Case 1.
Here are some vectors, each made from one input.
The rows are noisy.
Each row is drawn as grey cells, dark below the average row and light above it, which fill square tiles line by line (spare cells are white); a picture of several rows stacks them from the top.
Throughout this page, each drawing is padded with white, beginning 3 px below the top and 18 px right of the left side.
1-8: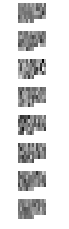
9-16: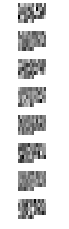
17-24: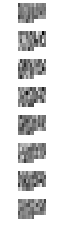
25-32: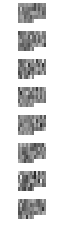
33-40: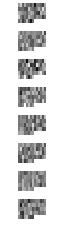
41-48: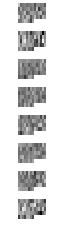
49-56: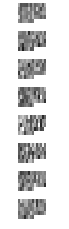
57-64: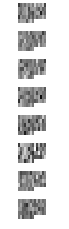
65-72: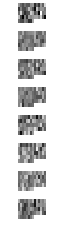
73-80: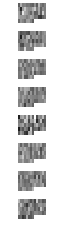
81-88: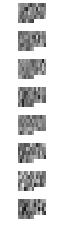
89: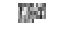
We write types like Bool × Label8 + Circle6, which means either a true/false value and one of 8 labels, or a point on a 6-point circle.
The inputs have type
Line5 × List2(Line7).
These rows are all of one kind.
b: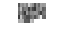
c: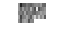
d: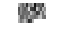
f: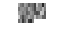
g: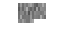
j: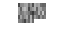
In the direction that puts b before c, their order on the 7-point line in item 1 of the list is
f, d, g, b, c, j.
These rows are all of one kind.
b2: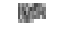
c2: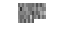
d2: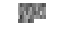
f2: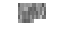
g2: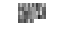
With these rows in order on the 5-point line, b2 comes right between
f2 and g2.
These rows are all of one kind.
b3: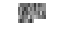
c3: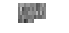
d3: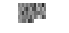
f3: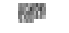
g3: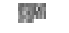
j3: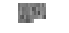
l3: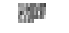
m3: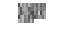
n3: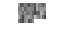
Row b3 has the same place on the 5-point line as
g3 and l3.
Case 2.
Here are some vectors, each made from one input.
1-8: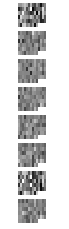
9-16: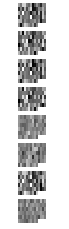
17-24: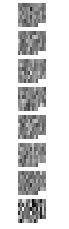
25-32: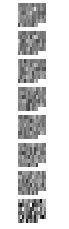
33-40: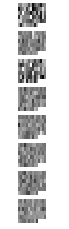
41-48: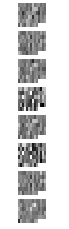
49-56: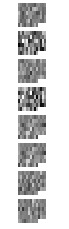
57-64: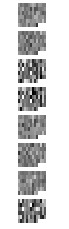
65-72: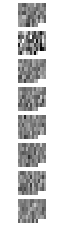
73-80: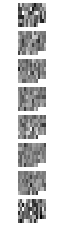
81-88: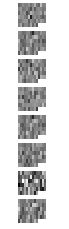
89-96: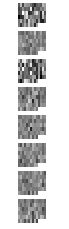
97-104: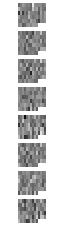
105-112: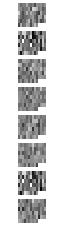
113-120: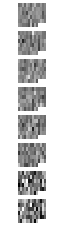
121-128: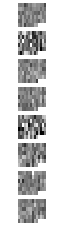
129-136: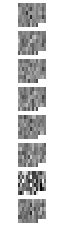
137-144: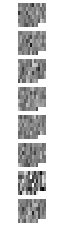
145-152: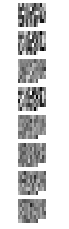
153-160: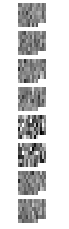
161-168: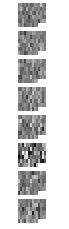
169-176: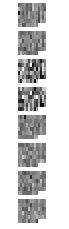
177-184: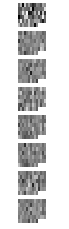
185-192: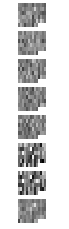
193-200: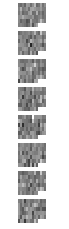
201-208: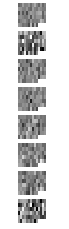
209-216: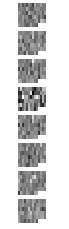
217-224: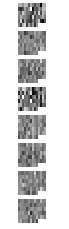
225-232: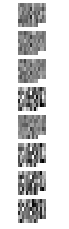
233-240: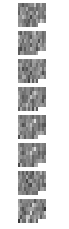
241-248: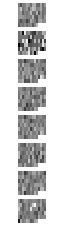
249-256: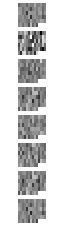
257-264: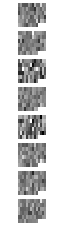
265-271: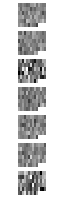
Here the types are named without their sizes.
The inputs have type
Label × (Tree + Unit) + Line.
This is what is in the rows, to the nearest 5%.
About 80% of them hold a label, together with either a fixed value, or a node of a tree. The rest hold a point on a line.
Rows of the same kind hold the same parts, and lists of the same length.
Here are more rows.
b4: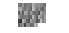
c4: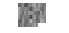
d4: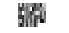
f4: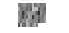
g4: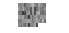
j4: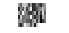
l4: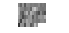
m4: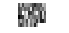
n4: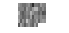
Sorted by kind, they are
b4, c4, g4
d4, j4, m4
f4, l4, n4

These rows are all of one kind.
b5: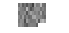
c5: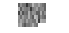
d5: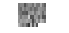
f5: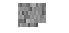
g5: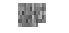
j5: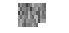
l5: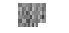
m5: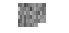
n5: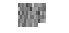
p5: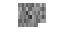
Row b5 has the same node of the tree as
c5, j5, m5 and n5.
